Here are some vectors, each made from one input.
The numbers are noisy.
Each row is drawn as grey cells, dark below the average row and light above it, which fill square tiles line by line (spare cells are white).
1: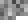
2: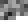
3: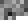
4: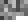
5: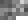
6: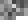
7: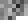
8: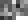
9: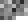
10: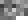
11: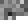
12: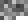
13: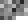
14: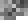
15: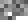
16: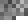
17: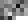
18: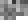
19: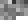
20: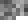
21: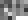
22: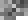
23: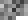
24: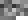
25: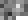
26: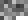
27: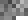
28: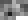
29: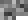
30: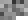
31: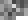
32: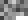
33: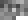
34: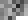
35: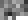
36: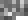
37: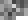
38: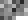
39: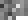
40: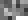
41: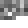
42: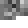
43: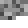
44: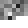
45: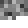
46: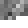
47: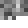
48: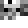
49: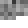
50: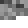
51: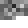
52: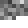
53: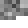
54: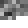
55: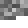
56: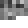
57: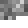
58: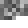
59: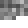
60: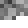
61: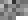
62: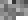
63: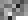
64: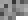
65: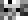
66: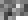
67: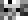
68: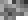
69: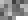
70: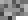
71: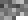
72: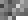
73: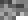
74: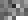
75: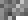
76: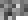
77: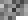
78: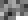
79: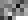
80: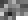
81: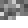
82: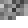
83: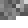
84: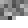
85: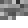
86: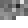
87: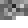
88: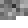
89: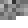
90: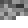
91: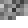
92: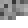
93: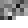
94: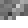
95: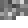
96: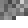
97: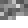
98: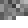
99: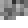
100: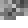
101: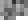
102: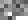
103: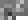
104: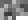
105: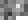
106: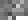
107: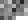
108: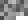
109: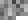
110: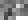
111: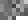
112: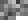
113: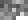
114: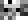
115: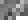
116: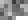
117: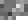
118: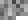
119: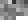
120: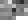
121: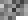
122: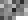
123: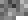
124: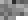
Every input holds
a list of up to two items, each a point on each of two 5-point lines.
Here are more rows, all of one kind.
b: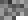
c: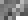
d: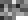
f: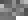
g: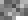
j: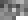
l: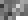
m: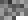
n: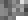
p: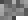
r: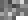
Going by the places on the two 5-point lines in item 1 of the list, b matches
f, m and p.
